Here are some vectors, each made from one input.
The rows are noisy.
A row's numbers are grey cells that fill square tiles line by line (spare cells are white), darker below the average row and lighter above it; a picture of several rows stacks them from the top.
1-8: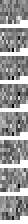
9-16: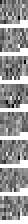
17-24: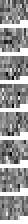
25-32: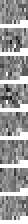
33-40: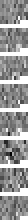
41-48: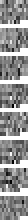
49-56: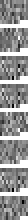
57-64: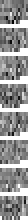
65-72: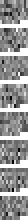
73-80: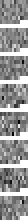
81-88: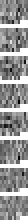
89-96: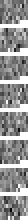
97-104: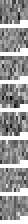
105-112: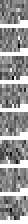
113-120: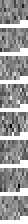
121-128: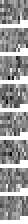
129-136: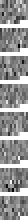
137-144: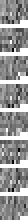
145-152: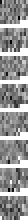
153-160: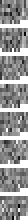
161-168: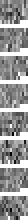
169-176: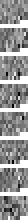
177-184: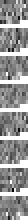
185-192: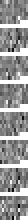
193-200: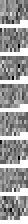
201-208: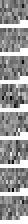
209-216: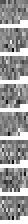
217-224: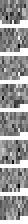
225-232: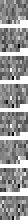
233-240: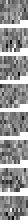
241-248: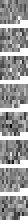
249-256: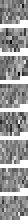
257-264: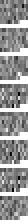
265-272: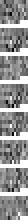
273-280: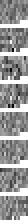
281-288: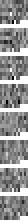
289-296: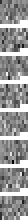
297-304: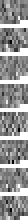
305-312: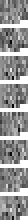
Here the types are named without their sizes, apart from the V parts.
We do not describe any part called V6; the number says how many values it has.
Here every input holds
a point on a circle, together with either a point on each of two lines, or a list of values of V6.
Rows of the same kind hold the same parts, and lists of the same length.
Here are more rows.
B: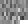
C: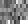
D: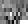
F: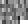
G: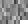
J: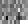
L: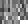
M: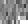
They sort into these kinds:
B, M
C, F, J
D
G, L

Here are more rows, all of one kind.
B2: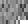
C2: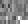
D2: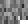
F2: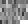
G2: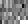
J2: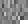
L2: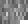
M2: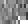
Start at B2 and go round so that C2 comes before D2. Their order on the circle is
B2, M2, C2, F2, L2, G2, D2, J2.
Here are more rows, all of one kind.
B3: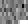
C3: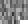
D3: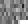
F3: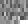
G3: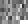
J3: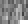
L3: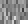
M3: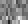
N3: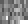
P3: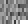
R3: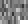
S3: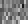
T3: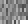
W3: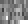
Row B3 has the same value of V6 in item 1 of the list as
J3, M3, R3 and T3.
